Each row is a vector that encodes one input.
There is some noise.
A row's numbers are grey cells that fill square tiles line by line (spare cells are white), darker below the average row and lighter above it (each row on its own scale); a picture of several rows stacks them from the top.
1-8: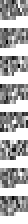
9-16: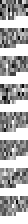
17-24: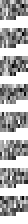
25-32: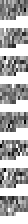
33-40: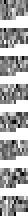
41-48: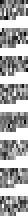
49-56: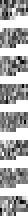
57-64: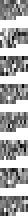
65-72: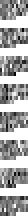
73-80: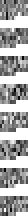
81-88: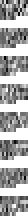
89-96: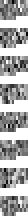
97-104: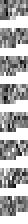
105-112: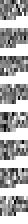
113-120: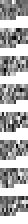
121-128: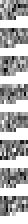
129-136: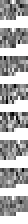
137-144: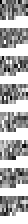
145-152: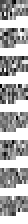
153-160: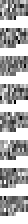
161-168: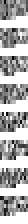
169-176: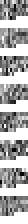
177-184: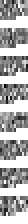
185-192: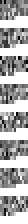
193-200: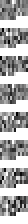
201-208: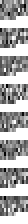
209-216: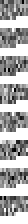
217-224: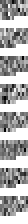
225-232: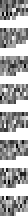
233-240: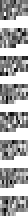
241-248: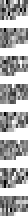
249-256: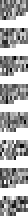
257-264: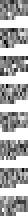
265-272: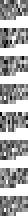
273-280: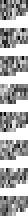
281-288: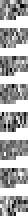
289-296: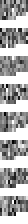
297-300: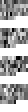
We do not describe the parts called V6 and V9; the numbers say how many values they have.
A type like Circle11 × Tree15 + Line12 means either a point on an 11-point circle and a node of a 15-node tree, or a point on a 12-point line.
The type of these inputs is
Bool × Circle11 + Unit + V6 × V9.
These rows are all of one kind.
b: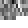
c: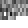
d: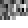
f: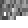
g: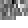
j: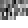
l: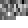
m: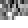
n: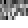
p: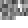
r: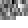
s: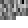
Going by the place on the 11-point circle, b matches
c, g, j and r.
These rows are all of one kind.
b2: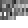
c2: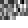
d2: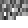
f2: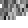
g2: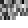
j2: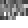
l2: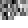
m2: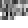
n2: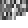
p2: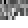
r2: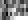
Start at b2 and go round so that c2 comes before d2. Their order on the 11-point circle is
b2, m2, l2, p2, j2, c2, g2, r2, f2, n2, d2.
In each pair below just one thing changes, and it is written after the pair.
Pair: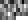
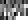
the true/false value
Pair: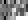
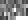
the place on the 11-point circle
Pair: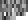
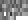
the place on the 11-point circle
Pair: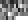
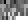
the true/false value
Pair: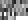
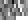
the true/false value
